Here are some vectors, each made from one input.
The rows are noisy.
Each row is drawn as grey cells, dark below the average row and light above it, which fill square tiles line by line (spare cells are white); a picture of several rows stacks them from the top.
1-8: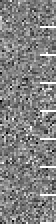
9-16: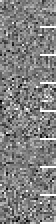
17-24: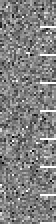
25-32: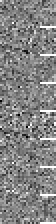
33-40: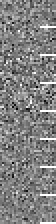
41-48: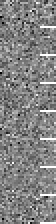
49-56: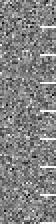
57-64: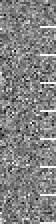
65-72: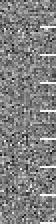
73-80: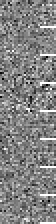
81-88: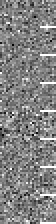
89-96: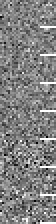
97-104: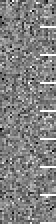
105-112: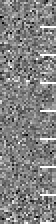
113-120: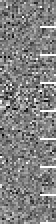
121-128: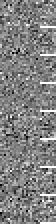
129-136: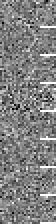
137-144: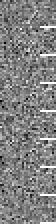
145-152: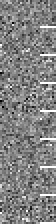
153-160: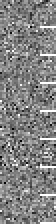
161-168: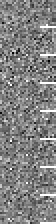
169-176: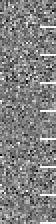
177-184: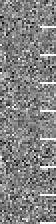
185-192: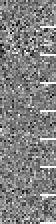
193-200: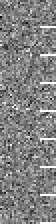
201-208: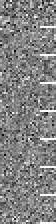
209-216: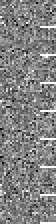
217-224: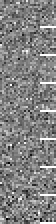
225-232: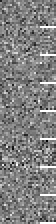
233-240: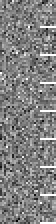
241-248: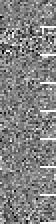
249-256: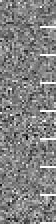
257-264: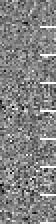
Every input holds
a point on an 18-point circle, together with either a point on a 5-point line, or a point on a 9-point line.
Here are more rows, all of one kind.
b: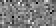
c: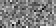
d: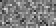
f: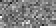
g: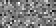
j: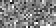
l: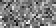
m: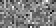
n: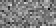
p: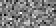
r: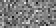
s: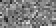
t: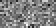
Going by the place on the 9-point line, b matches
g and m.
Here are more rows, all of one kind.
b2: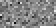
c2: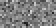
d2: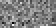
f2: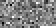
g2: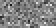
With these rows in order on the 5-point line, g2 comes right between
b2 and f2.
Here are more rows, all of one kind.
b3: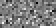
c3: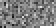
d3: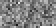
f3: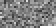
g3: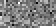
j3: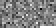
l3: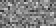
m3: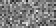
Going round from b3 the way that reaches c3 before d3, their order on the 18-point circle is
b3, c3, f3, g3, d3, m3, l3, j3.
